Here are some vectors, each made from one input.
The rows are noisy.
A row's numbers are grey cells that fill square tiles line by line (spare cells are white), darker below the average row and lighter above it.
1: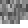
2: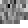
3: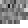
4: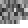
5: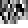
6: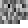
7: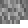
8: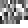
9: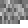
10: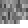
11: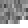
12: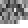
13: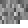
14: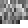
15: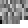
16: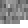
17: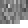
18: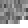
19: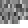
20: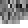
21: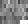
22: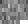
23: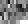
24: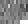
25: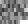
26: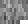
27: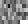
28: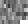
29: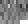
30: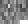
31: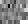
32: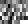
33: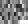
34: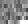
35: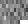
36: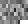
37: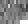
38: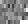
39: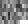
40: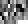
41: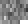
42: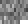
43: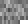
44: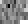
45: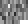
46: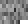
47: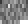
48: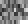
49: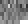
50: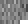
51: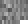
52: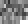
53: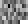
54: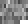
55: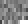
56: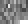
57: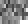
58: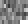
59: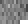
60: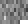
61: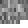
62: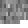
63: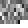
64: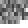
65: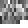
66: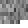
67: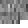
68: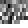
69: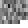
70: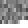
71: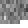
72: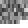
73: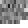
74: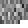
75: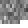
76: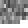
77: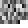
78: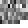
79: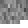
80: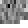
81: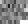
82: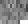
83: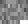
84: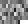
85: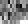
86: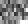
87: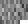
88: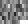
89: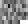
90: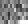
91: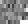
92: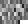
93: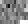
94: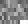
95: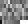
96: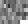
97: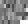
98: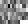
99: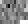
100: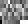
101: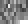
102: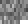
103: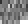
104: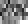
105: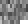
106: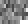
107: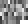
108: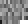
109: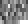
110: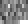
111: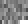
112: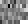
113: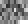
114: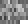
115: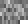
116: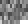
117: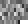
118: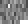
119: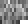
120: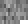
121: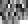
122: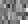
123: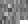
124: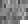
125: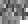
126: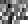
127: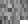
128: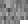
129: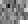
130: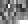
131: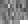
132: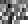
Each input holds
a list of up to two points on a 6-point line.
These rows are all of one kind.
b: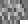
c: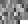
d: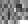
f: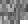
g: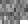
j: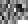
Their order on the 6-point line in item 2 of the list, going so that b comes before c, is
j, b, d, c, g, f.
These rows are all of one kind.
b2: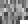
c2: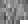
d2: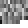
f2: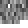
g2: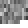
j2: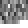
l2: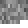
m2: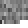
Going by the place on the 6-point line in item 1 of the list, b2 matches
d2 and g2.
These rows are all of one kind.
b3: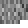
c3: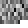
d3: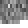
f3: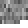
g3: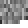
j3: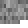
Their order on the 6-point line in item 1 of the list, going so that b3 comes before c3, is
g3, f3, j3, d3, b3, c3.
